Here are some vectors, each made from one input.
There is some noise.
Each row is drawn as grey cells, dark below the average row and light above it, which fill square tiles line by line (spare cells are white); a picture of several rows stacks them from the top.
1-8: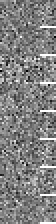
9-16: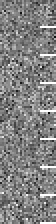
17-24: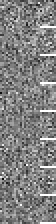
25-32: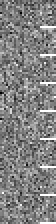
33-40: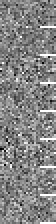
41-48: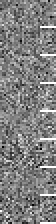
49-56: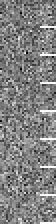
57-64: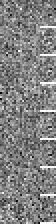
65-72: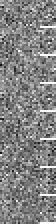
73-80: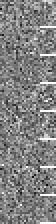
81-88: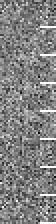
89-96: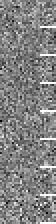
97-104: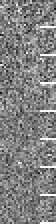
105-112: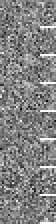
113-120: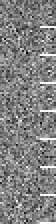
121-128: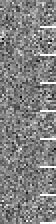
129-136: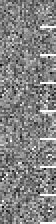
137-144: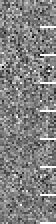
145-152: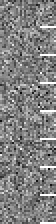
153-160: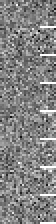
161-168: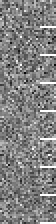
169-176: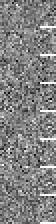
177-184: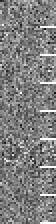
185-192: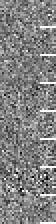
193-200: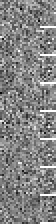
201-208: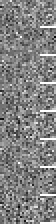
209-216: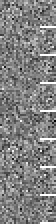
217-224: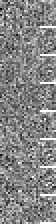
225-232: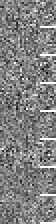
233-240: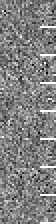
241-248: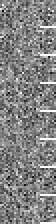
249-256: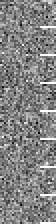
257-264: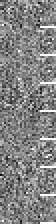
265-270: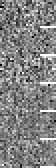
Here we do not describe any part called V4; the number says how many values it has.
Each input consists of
either a point on a 3-point line and a point on a 6-point line, or a point on an 11-point line, or a list of up to two items, each a true/false value and a value of V4.
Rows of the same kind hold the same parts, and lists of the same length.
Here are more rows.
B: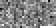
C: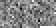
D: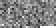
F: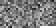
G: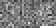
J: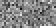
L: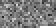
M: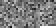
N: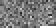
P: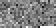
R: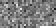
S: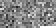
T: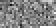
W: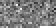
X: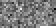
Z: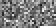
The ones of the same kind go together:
B, C, D, J, P, T
F, G, M, N
L, R, W, X
S
Z

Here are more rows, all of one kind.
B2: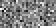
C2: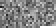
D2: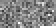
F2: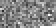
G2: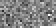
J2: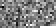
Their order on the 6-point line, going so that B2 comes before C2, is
G2, F2, D2, B2, J2, C2.
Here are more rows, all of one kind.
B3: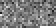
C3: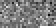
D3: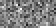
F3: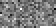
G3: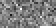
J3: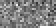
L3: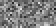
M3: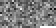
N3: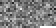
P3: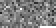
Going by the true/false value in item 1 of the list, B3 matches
C3 and J3.
